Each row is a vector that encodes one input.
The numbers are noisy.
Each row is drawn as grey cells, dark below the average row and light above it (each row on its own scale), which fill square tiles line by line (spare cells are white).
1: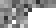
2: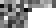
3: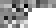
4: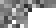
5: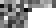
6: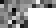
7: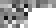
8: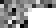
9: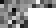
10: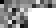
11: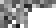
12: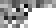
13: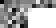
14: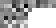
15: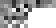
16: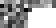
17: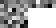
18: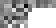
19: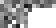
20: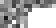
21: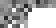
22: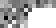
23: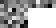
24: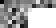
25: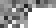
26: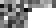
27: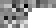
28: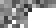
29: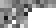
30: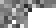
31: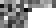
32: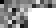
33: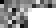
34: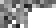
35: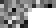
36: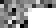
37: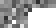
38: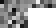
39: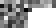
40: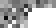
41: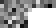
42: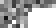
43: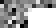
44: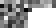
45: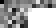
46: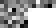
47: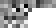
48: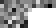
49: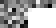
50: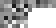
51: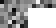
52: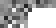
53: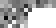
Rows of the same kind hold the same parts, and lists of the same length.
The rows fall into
3 kinds.
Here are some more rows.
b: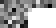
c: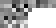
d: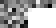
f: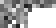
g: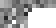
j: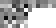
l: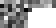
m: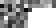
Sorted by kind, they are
b, d
c, f, g, j
l, m

